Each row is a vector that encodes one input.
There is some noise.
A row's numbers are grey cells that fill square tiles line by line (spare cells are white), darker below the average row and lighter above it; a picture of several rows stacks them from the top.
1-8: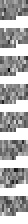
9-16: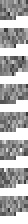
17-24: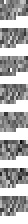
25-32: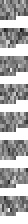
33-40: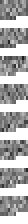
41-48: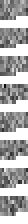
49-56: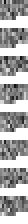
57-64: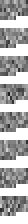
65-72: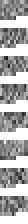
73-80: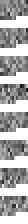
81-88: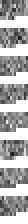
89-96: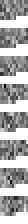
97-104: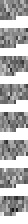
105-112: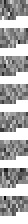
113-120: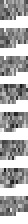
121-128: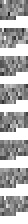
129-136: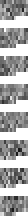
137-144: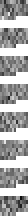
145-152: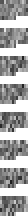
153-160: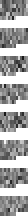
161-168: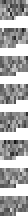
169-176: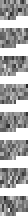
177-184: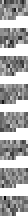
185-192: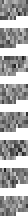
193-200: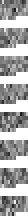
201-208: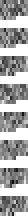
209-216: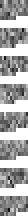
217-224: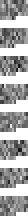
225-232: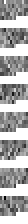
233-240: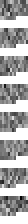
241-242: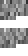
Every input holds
either two labels (each one of 11), or one of 12 labels.
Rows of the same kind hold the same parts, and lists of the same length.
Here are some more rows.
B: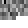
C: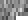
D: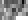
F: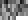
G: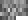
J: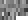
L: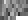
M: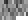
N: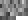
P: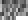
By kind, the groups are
B, D, F, M, P
C, G, J, L, N

